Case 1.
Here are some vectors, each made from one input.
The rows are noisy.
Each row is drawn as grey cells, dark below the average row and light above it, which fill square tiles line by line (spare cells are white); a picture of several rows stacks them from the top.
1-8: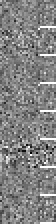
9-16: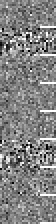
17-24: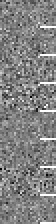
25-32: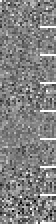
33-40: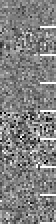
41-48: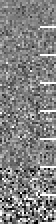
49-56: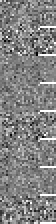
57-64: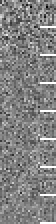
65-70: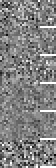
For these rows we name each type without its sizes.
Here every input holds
either a fixed value, or a point on each of two lines, or a node of a tree.
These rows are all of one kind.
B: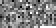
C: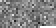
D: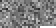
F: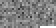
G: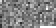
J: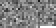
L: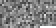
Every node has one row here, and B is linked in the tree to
F.
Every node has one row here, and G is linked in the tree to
J.
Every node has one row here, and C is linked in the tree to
D, F and J.
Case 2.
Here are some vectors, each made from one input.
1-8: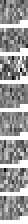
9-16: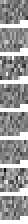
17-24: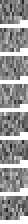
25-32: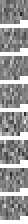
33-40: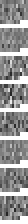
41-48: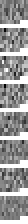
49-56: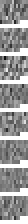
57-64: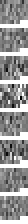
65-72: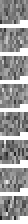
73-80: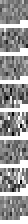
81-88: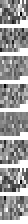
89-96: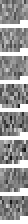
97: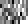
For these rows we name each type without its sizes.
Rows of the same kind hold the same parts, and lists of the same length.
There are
3 kinds of row.
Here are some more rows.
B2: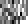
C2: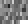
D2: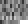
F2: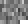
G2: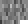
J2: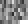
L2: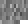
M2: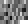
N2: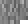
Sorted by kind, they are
B2
C2, F2, G2, L2, M2, N2
D2, J2

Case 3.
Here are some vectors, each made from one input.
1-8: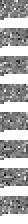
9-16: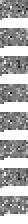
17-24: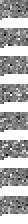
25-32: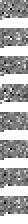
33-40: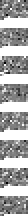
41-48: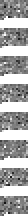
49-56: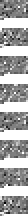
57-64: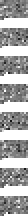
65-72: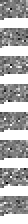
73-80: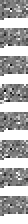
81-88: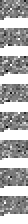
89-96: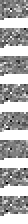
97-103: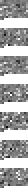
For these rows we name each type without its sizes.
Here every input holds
a point on a line and a true/false value.
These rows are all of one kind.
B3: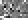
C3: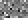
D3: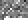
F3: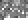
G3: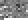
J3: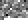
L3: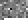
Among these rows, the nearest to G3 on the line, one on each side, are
C3 and L3.
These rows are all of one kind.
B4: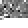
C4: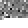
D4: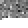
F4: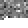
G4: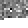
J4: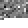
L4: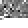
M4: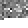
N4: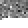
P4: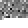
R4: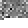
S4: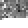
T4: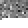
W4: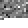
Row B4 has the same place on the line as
D4, L4, N4 and T4.
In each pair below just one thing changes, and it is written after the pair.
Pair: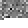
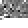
the place on the line
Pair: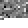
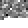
the true/false value
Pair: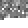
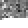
the place on the line
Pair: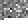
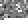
the place on the line
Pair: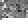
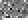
the true/false value
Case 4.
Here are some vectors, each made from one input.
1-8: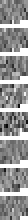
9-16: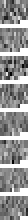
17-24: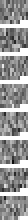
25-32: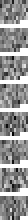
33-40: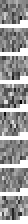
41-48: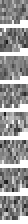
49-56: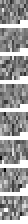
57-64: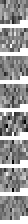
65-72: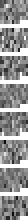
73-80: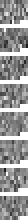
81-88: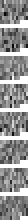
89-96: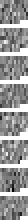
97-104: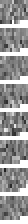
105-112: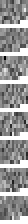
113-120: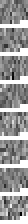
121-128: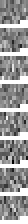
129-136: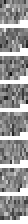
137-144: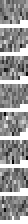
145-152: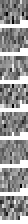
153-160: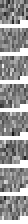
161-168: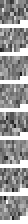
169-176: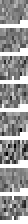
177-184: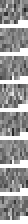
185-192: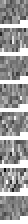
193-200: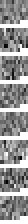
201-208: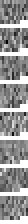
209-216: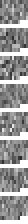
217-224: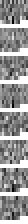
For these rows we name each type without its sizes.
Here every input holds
a point on a line, together with either a fixed value, or a node of a tree.
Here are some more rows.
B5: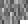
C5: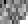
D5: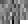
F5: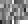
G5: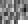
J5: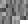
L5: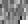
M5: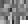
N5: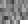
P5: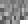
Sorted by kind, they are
B5, C5, D5, G5, L5, M5
F5, J5, N5, P5

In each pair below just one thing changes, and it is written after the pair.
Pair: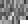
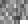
the place on the line
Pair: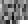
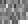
the node of the tree
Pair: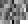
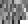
the node of the tree
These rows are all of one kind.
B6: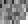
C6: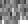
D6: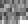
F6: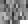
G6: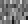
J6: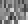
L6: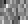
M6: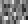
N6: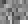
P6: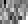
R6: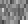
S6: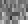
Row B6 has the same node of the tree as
C6, D6 and S6.
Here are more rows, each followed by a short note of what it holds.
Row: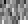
a point on a line and a node of a tree
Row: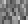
a point on a line
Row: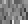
a point on a line
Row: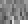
a point on a line
